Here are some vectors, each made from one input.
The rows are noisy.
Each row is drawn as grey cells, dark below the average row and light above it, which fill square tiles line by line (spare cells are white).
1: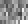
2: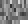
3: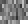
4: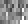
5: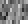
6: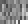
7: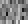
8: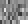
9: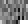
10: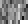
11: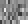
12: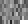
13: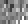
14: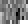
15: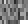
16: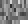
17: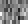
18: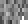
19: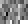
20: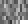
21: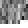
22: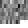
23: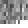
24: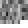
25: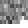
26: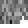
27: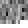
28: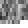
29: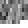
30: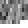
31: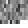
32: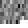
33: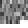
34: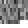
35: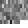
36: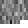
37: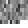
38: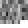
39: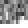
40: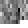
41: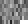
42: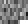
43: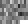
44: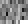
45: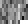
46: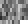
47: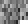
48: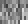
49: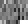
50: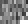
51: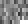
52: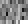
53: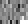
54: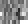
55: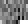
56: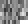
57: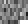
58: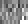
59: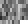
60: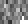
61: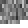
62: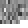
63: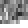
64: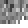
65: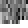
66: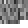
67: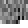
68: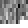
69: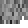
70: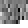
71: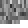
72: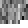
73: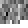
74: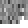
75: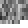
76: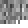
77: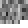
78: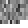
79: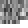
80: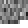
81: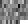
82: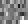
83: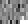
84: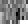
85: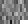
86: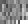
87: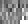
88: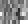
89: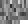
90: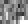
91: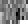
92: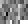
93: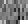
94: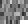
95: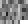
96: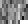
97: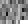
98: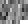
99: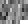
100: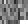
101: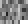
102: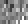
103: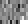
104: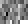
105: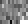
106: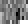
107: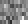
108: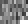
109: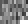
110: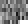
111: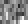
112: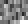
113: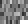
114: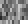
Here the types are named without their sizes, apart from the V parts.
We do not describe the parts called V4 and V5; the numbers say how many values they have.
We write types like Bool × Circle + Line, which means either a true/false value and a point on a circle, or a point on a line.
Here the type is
(Bool × Bool × Bool + V4) × V5 + Label.
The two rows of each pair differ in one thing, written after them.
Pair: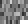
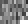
the value of V5
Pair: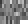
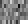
one of the three true/false values
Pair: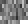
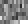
one of the three true/false values
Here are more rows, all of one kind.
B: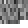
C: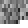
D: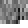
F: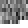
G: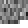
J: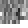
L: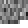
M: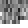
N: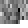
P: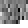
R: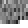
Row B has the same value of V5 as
G and L.
